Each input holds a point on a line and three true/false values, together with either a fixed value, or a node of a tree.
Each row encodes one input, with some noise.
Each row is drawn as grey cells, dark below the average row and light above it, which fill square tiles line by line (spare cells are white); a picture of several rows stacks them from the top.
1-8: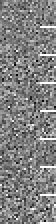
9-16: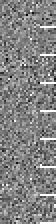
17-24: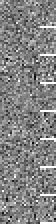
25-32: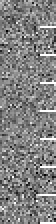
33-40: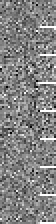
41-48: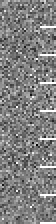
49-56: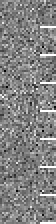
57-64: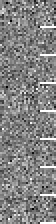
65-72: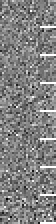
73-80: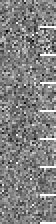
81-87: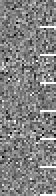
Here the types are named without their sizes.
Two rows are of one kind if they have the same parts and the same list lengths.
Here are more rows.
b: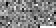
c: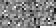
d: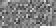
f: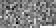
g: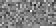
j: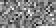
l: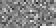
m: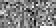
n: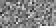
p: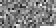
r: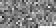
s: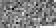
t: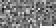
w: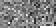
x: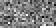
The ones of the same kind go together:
b, f, j, l, n, p, r, s, x
c, d, g, m, t, w

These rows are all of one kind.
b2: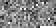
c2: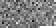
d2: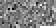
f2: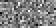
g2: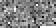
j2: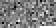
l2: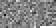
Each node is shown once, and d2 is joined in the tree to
b2.
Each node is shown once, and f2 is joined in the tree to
l2.
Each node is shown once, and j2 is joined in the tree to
c2 and g2.
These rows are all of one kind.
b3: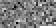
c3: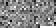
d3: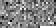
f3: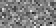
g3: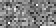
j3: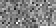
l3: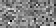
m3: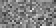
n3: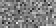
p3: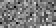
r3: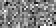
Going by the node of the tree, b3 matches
f3, j3, l3 and m3.
